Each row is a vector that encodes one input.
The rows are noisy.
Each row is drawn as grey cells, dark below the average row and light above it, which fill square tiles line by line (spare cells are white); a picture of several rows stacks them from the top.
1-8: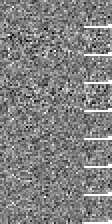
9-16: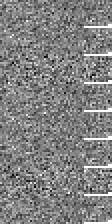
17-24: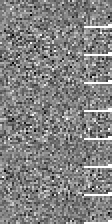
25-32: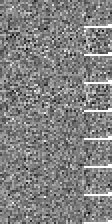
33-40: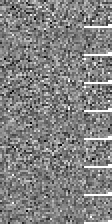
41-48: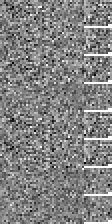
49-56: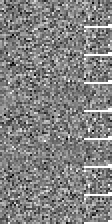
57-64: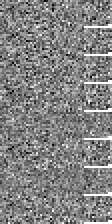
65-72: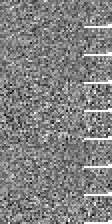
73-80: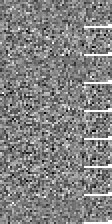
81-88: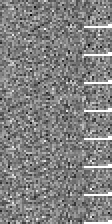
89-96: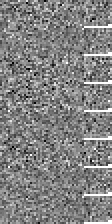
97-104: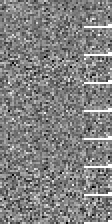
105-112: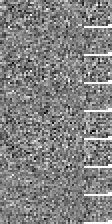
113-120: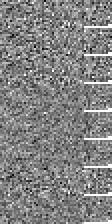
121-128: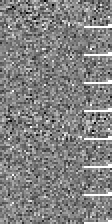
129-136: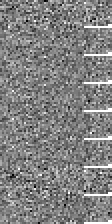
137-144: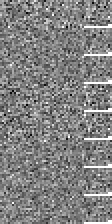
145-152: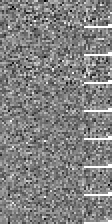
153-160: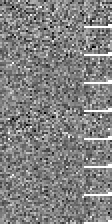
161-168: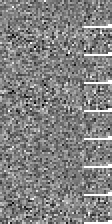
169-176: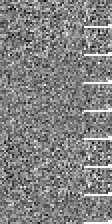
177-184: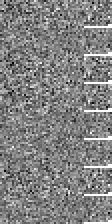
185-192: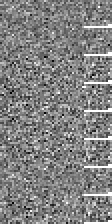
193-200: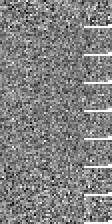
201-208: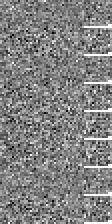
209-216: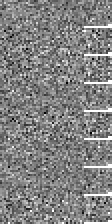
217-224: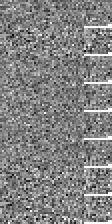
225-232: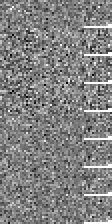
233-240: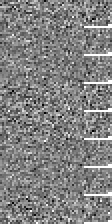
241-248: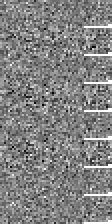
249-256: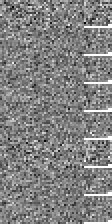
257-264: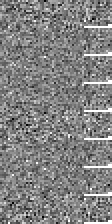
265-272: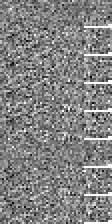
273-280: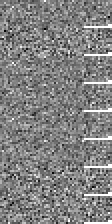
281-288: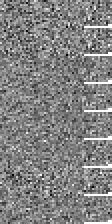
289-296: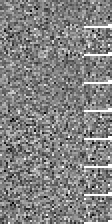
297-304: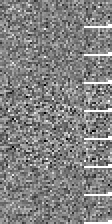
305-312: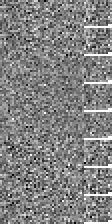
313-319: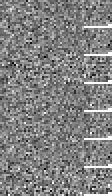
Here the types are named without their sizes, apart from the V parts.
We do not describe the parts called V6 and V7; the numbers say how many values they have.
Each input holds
either a point on each of two circles and a point on a line, or a node of a tree, a value of V6 and a value of V7.
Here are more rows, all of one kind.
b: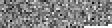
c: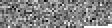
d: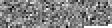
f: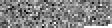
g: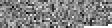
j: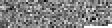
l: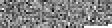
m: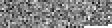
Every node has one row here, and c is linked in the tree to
d and f.
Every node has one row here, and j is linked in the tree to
f and l.
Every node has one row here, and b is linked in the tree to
f and m.
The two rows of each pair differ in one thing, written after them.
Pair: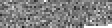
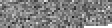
the place on one of the two circles
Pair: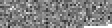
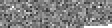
the place on the line
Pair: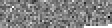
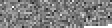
the place on one of the two circles
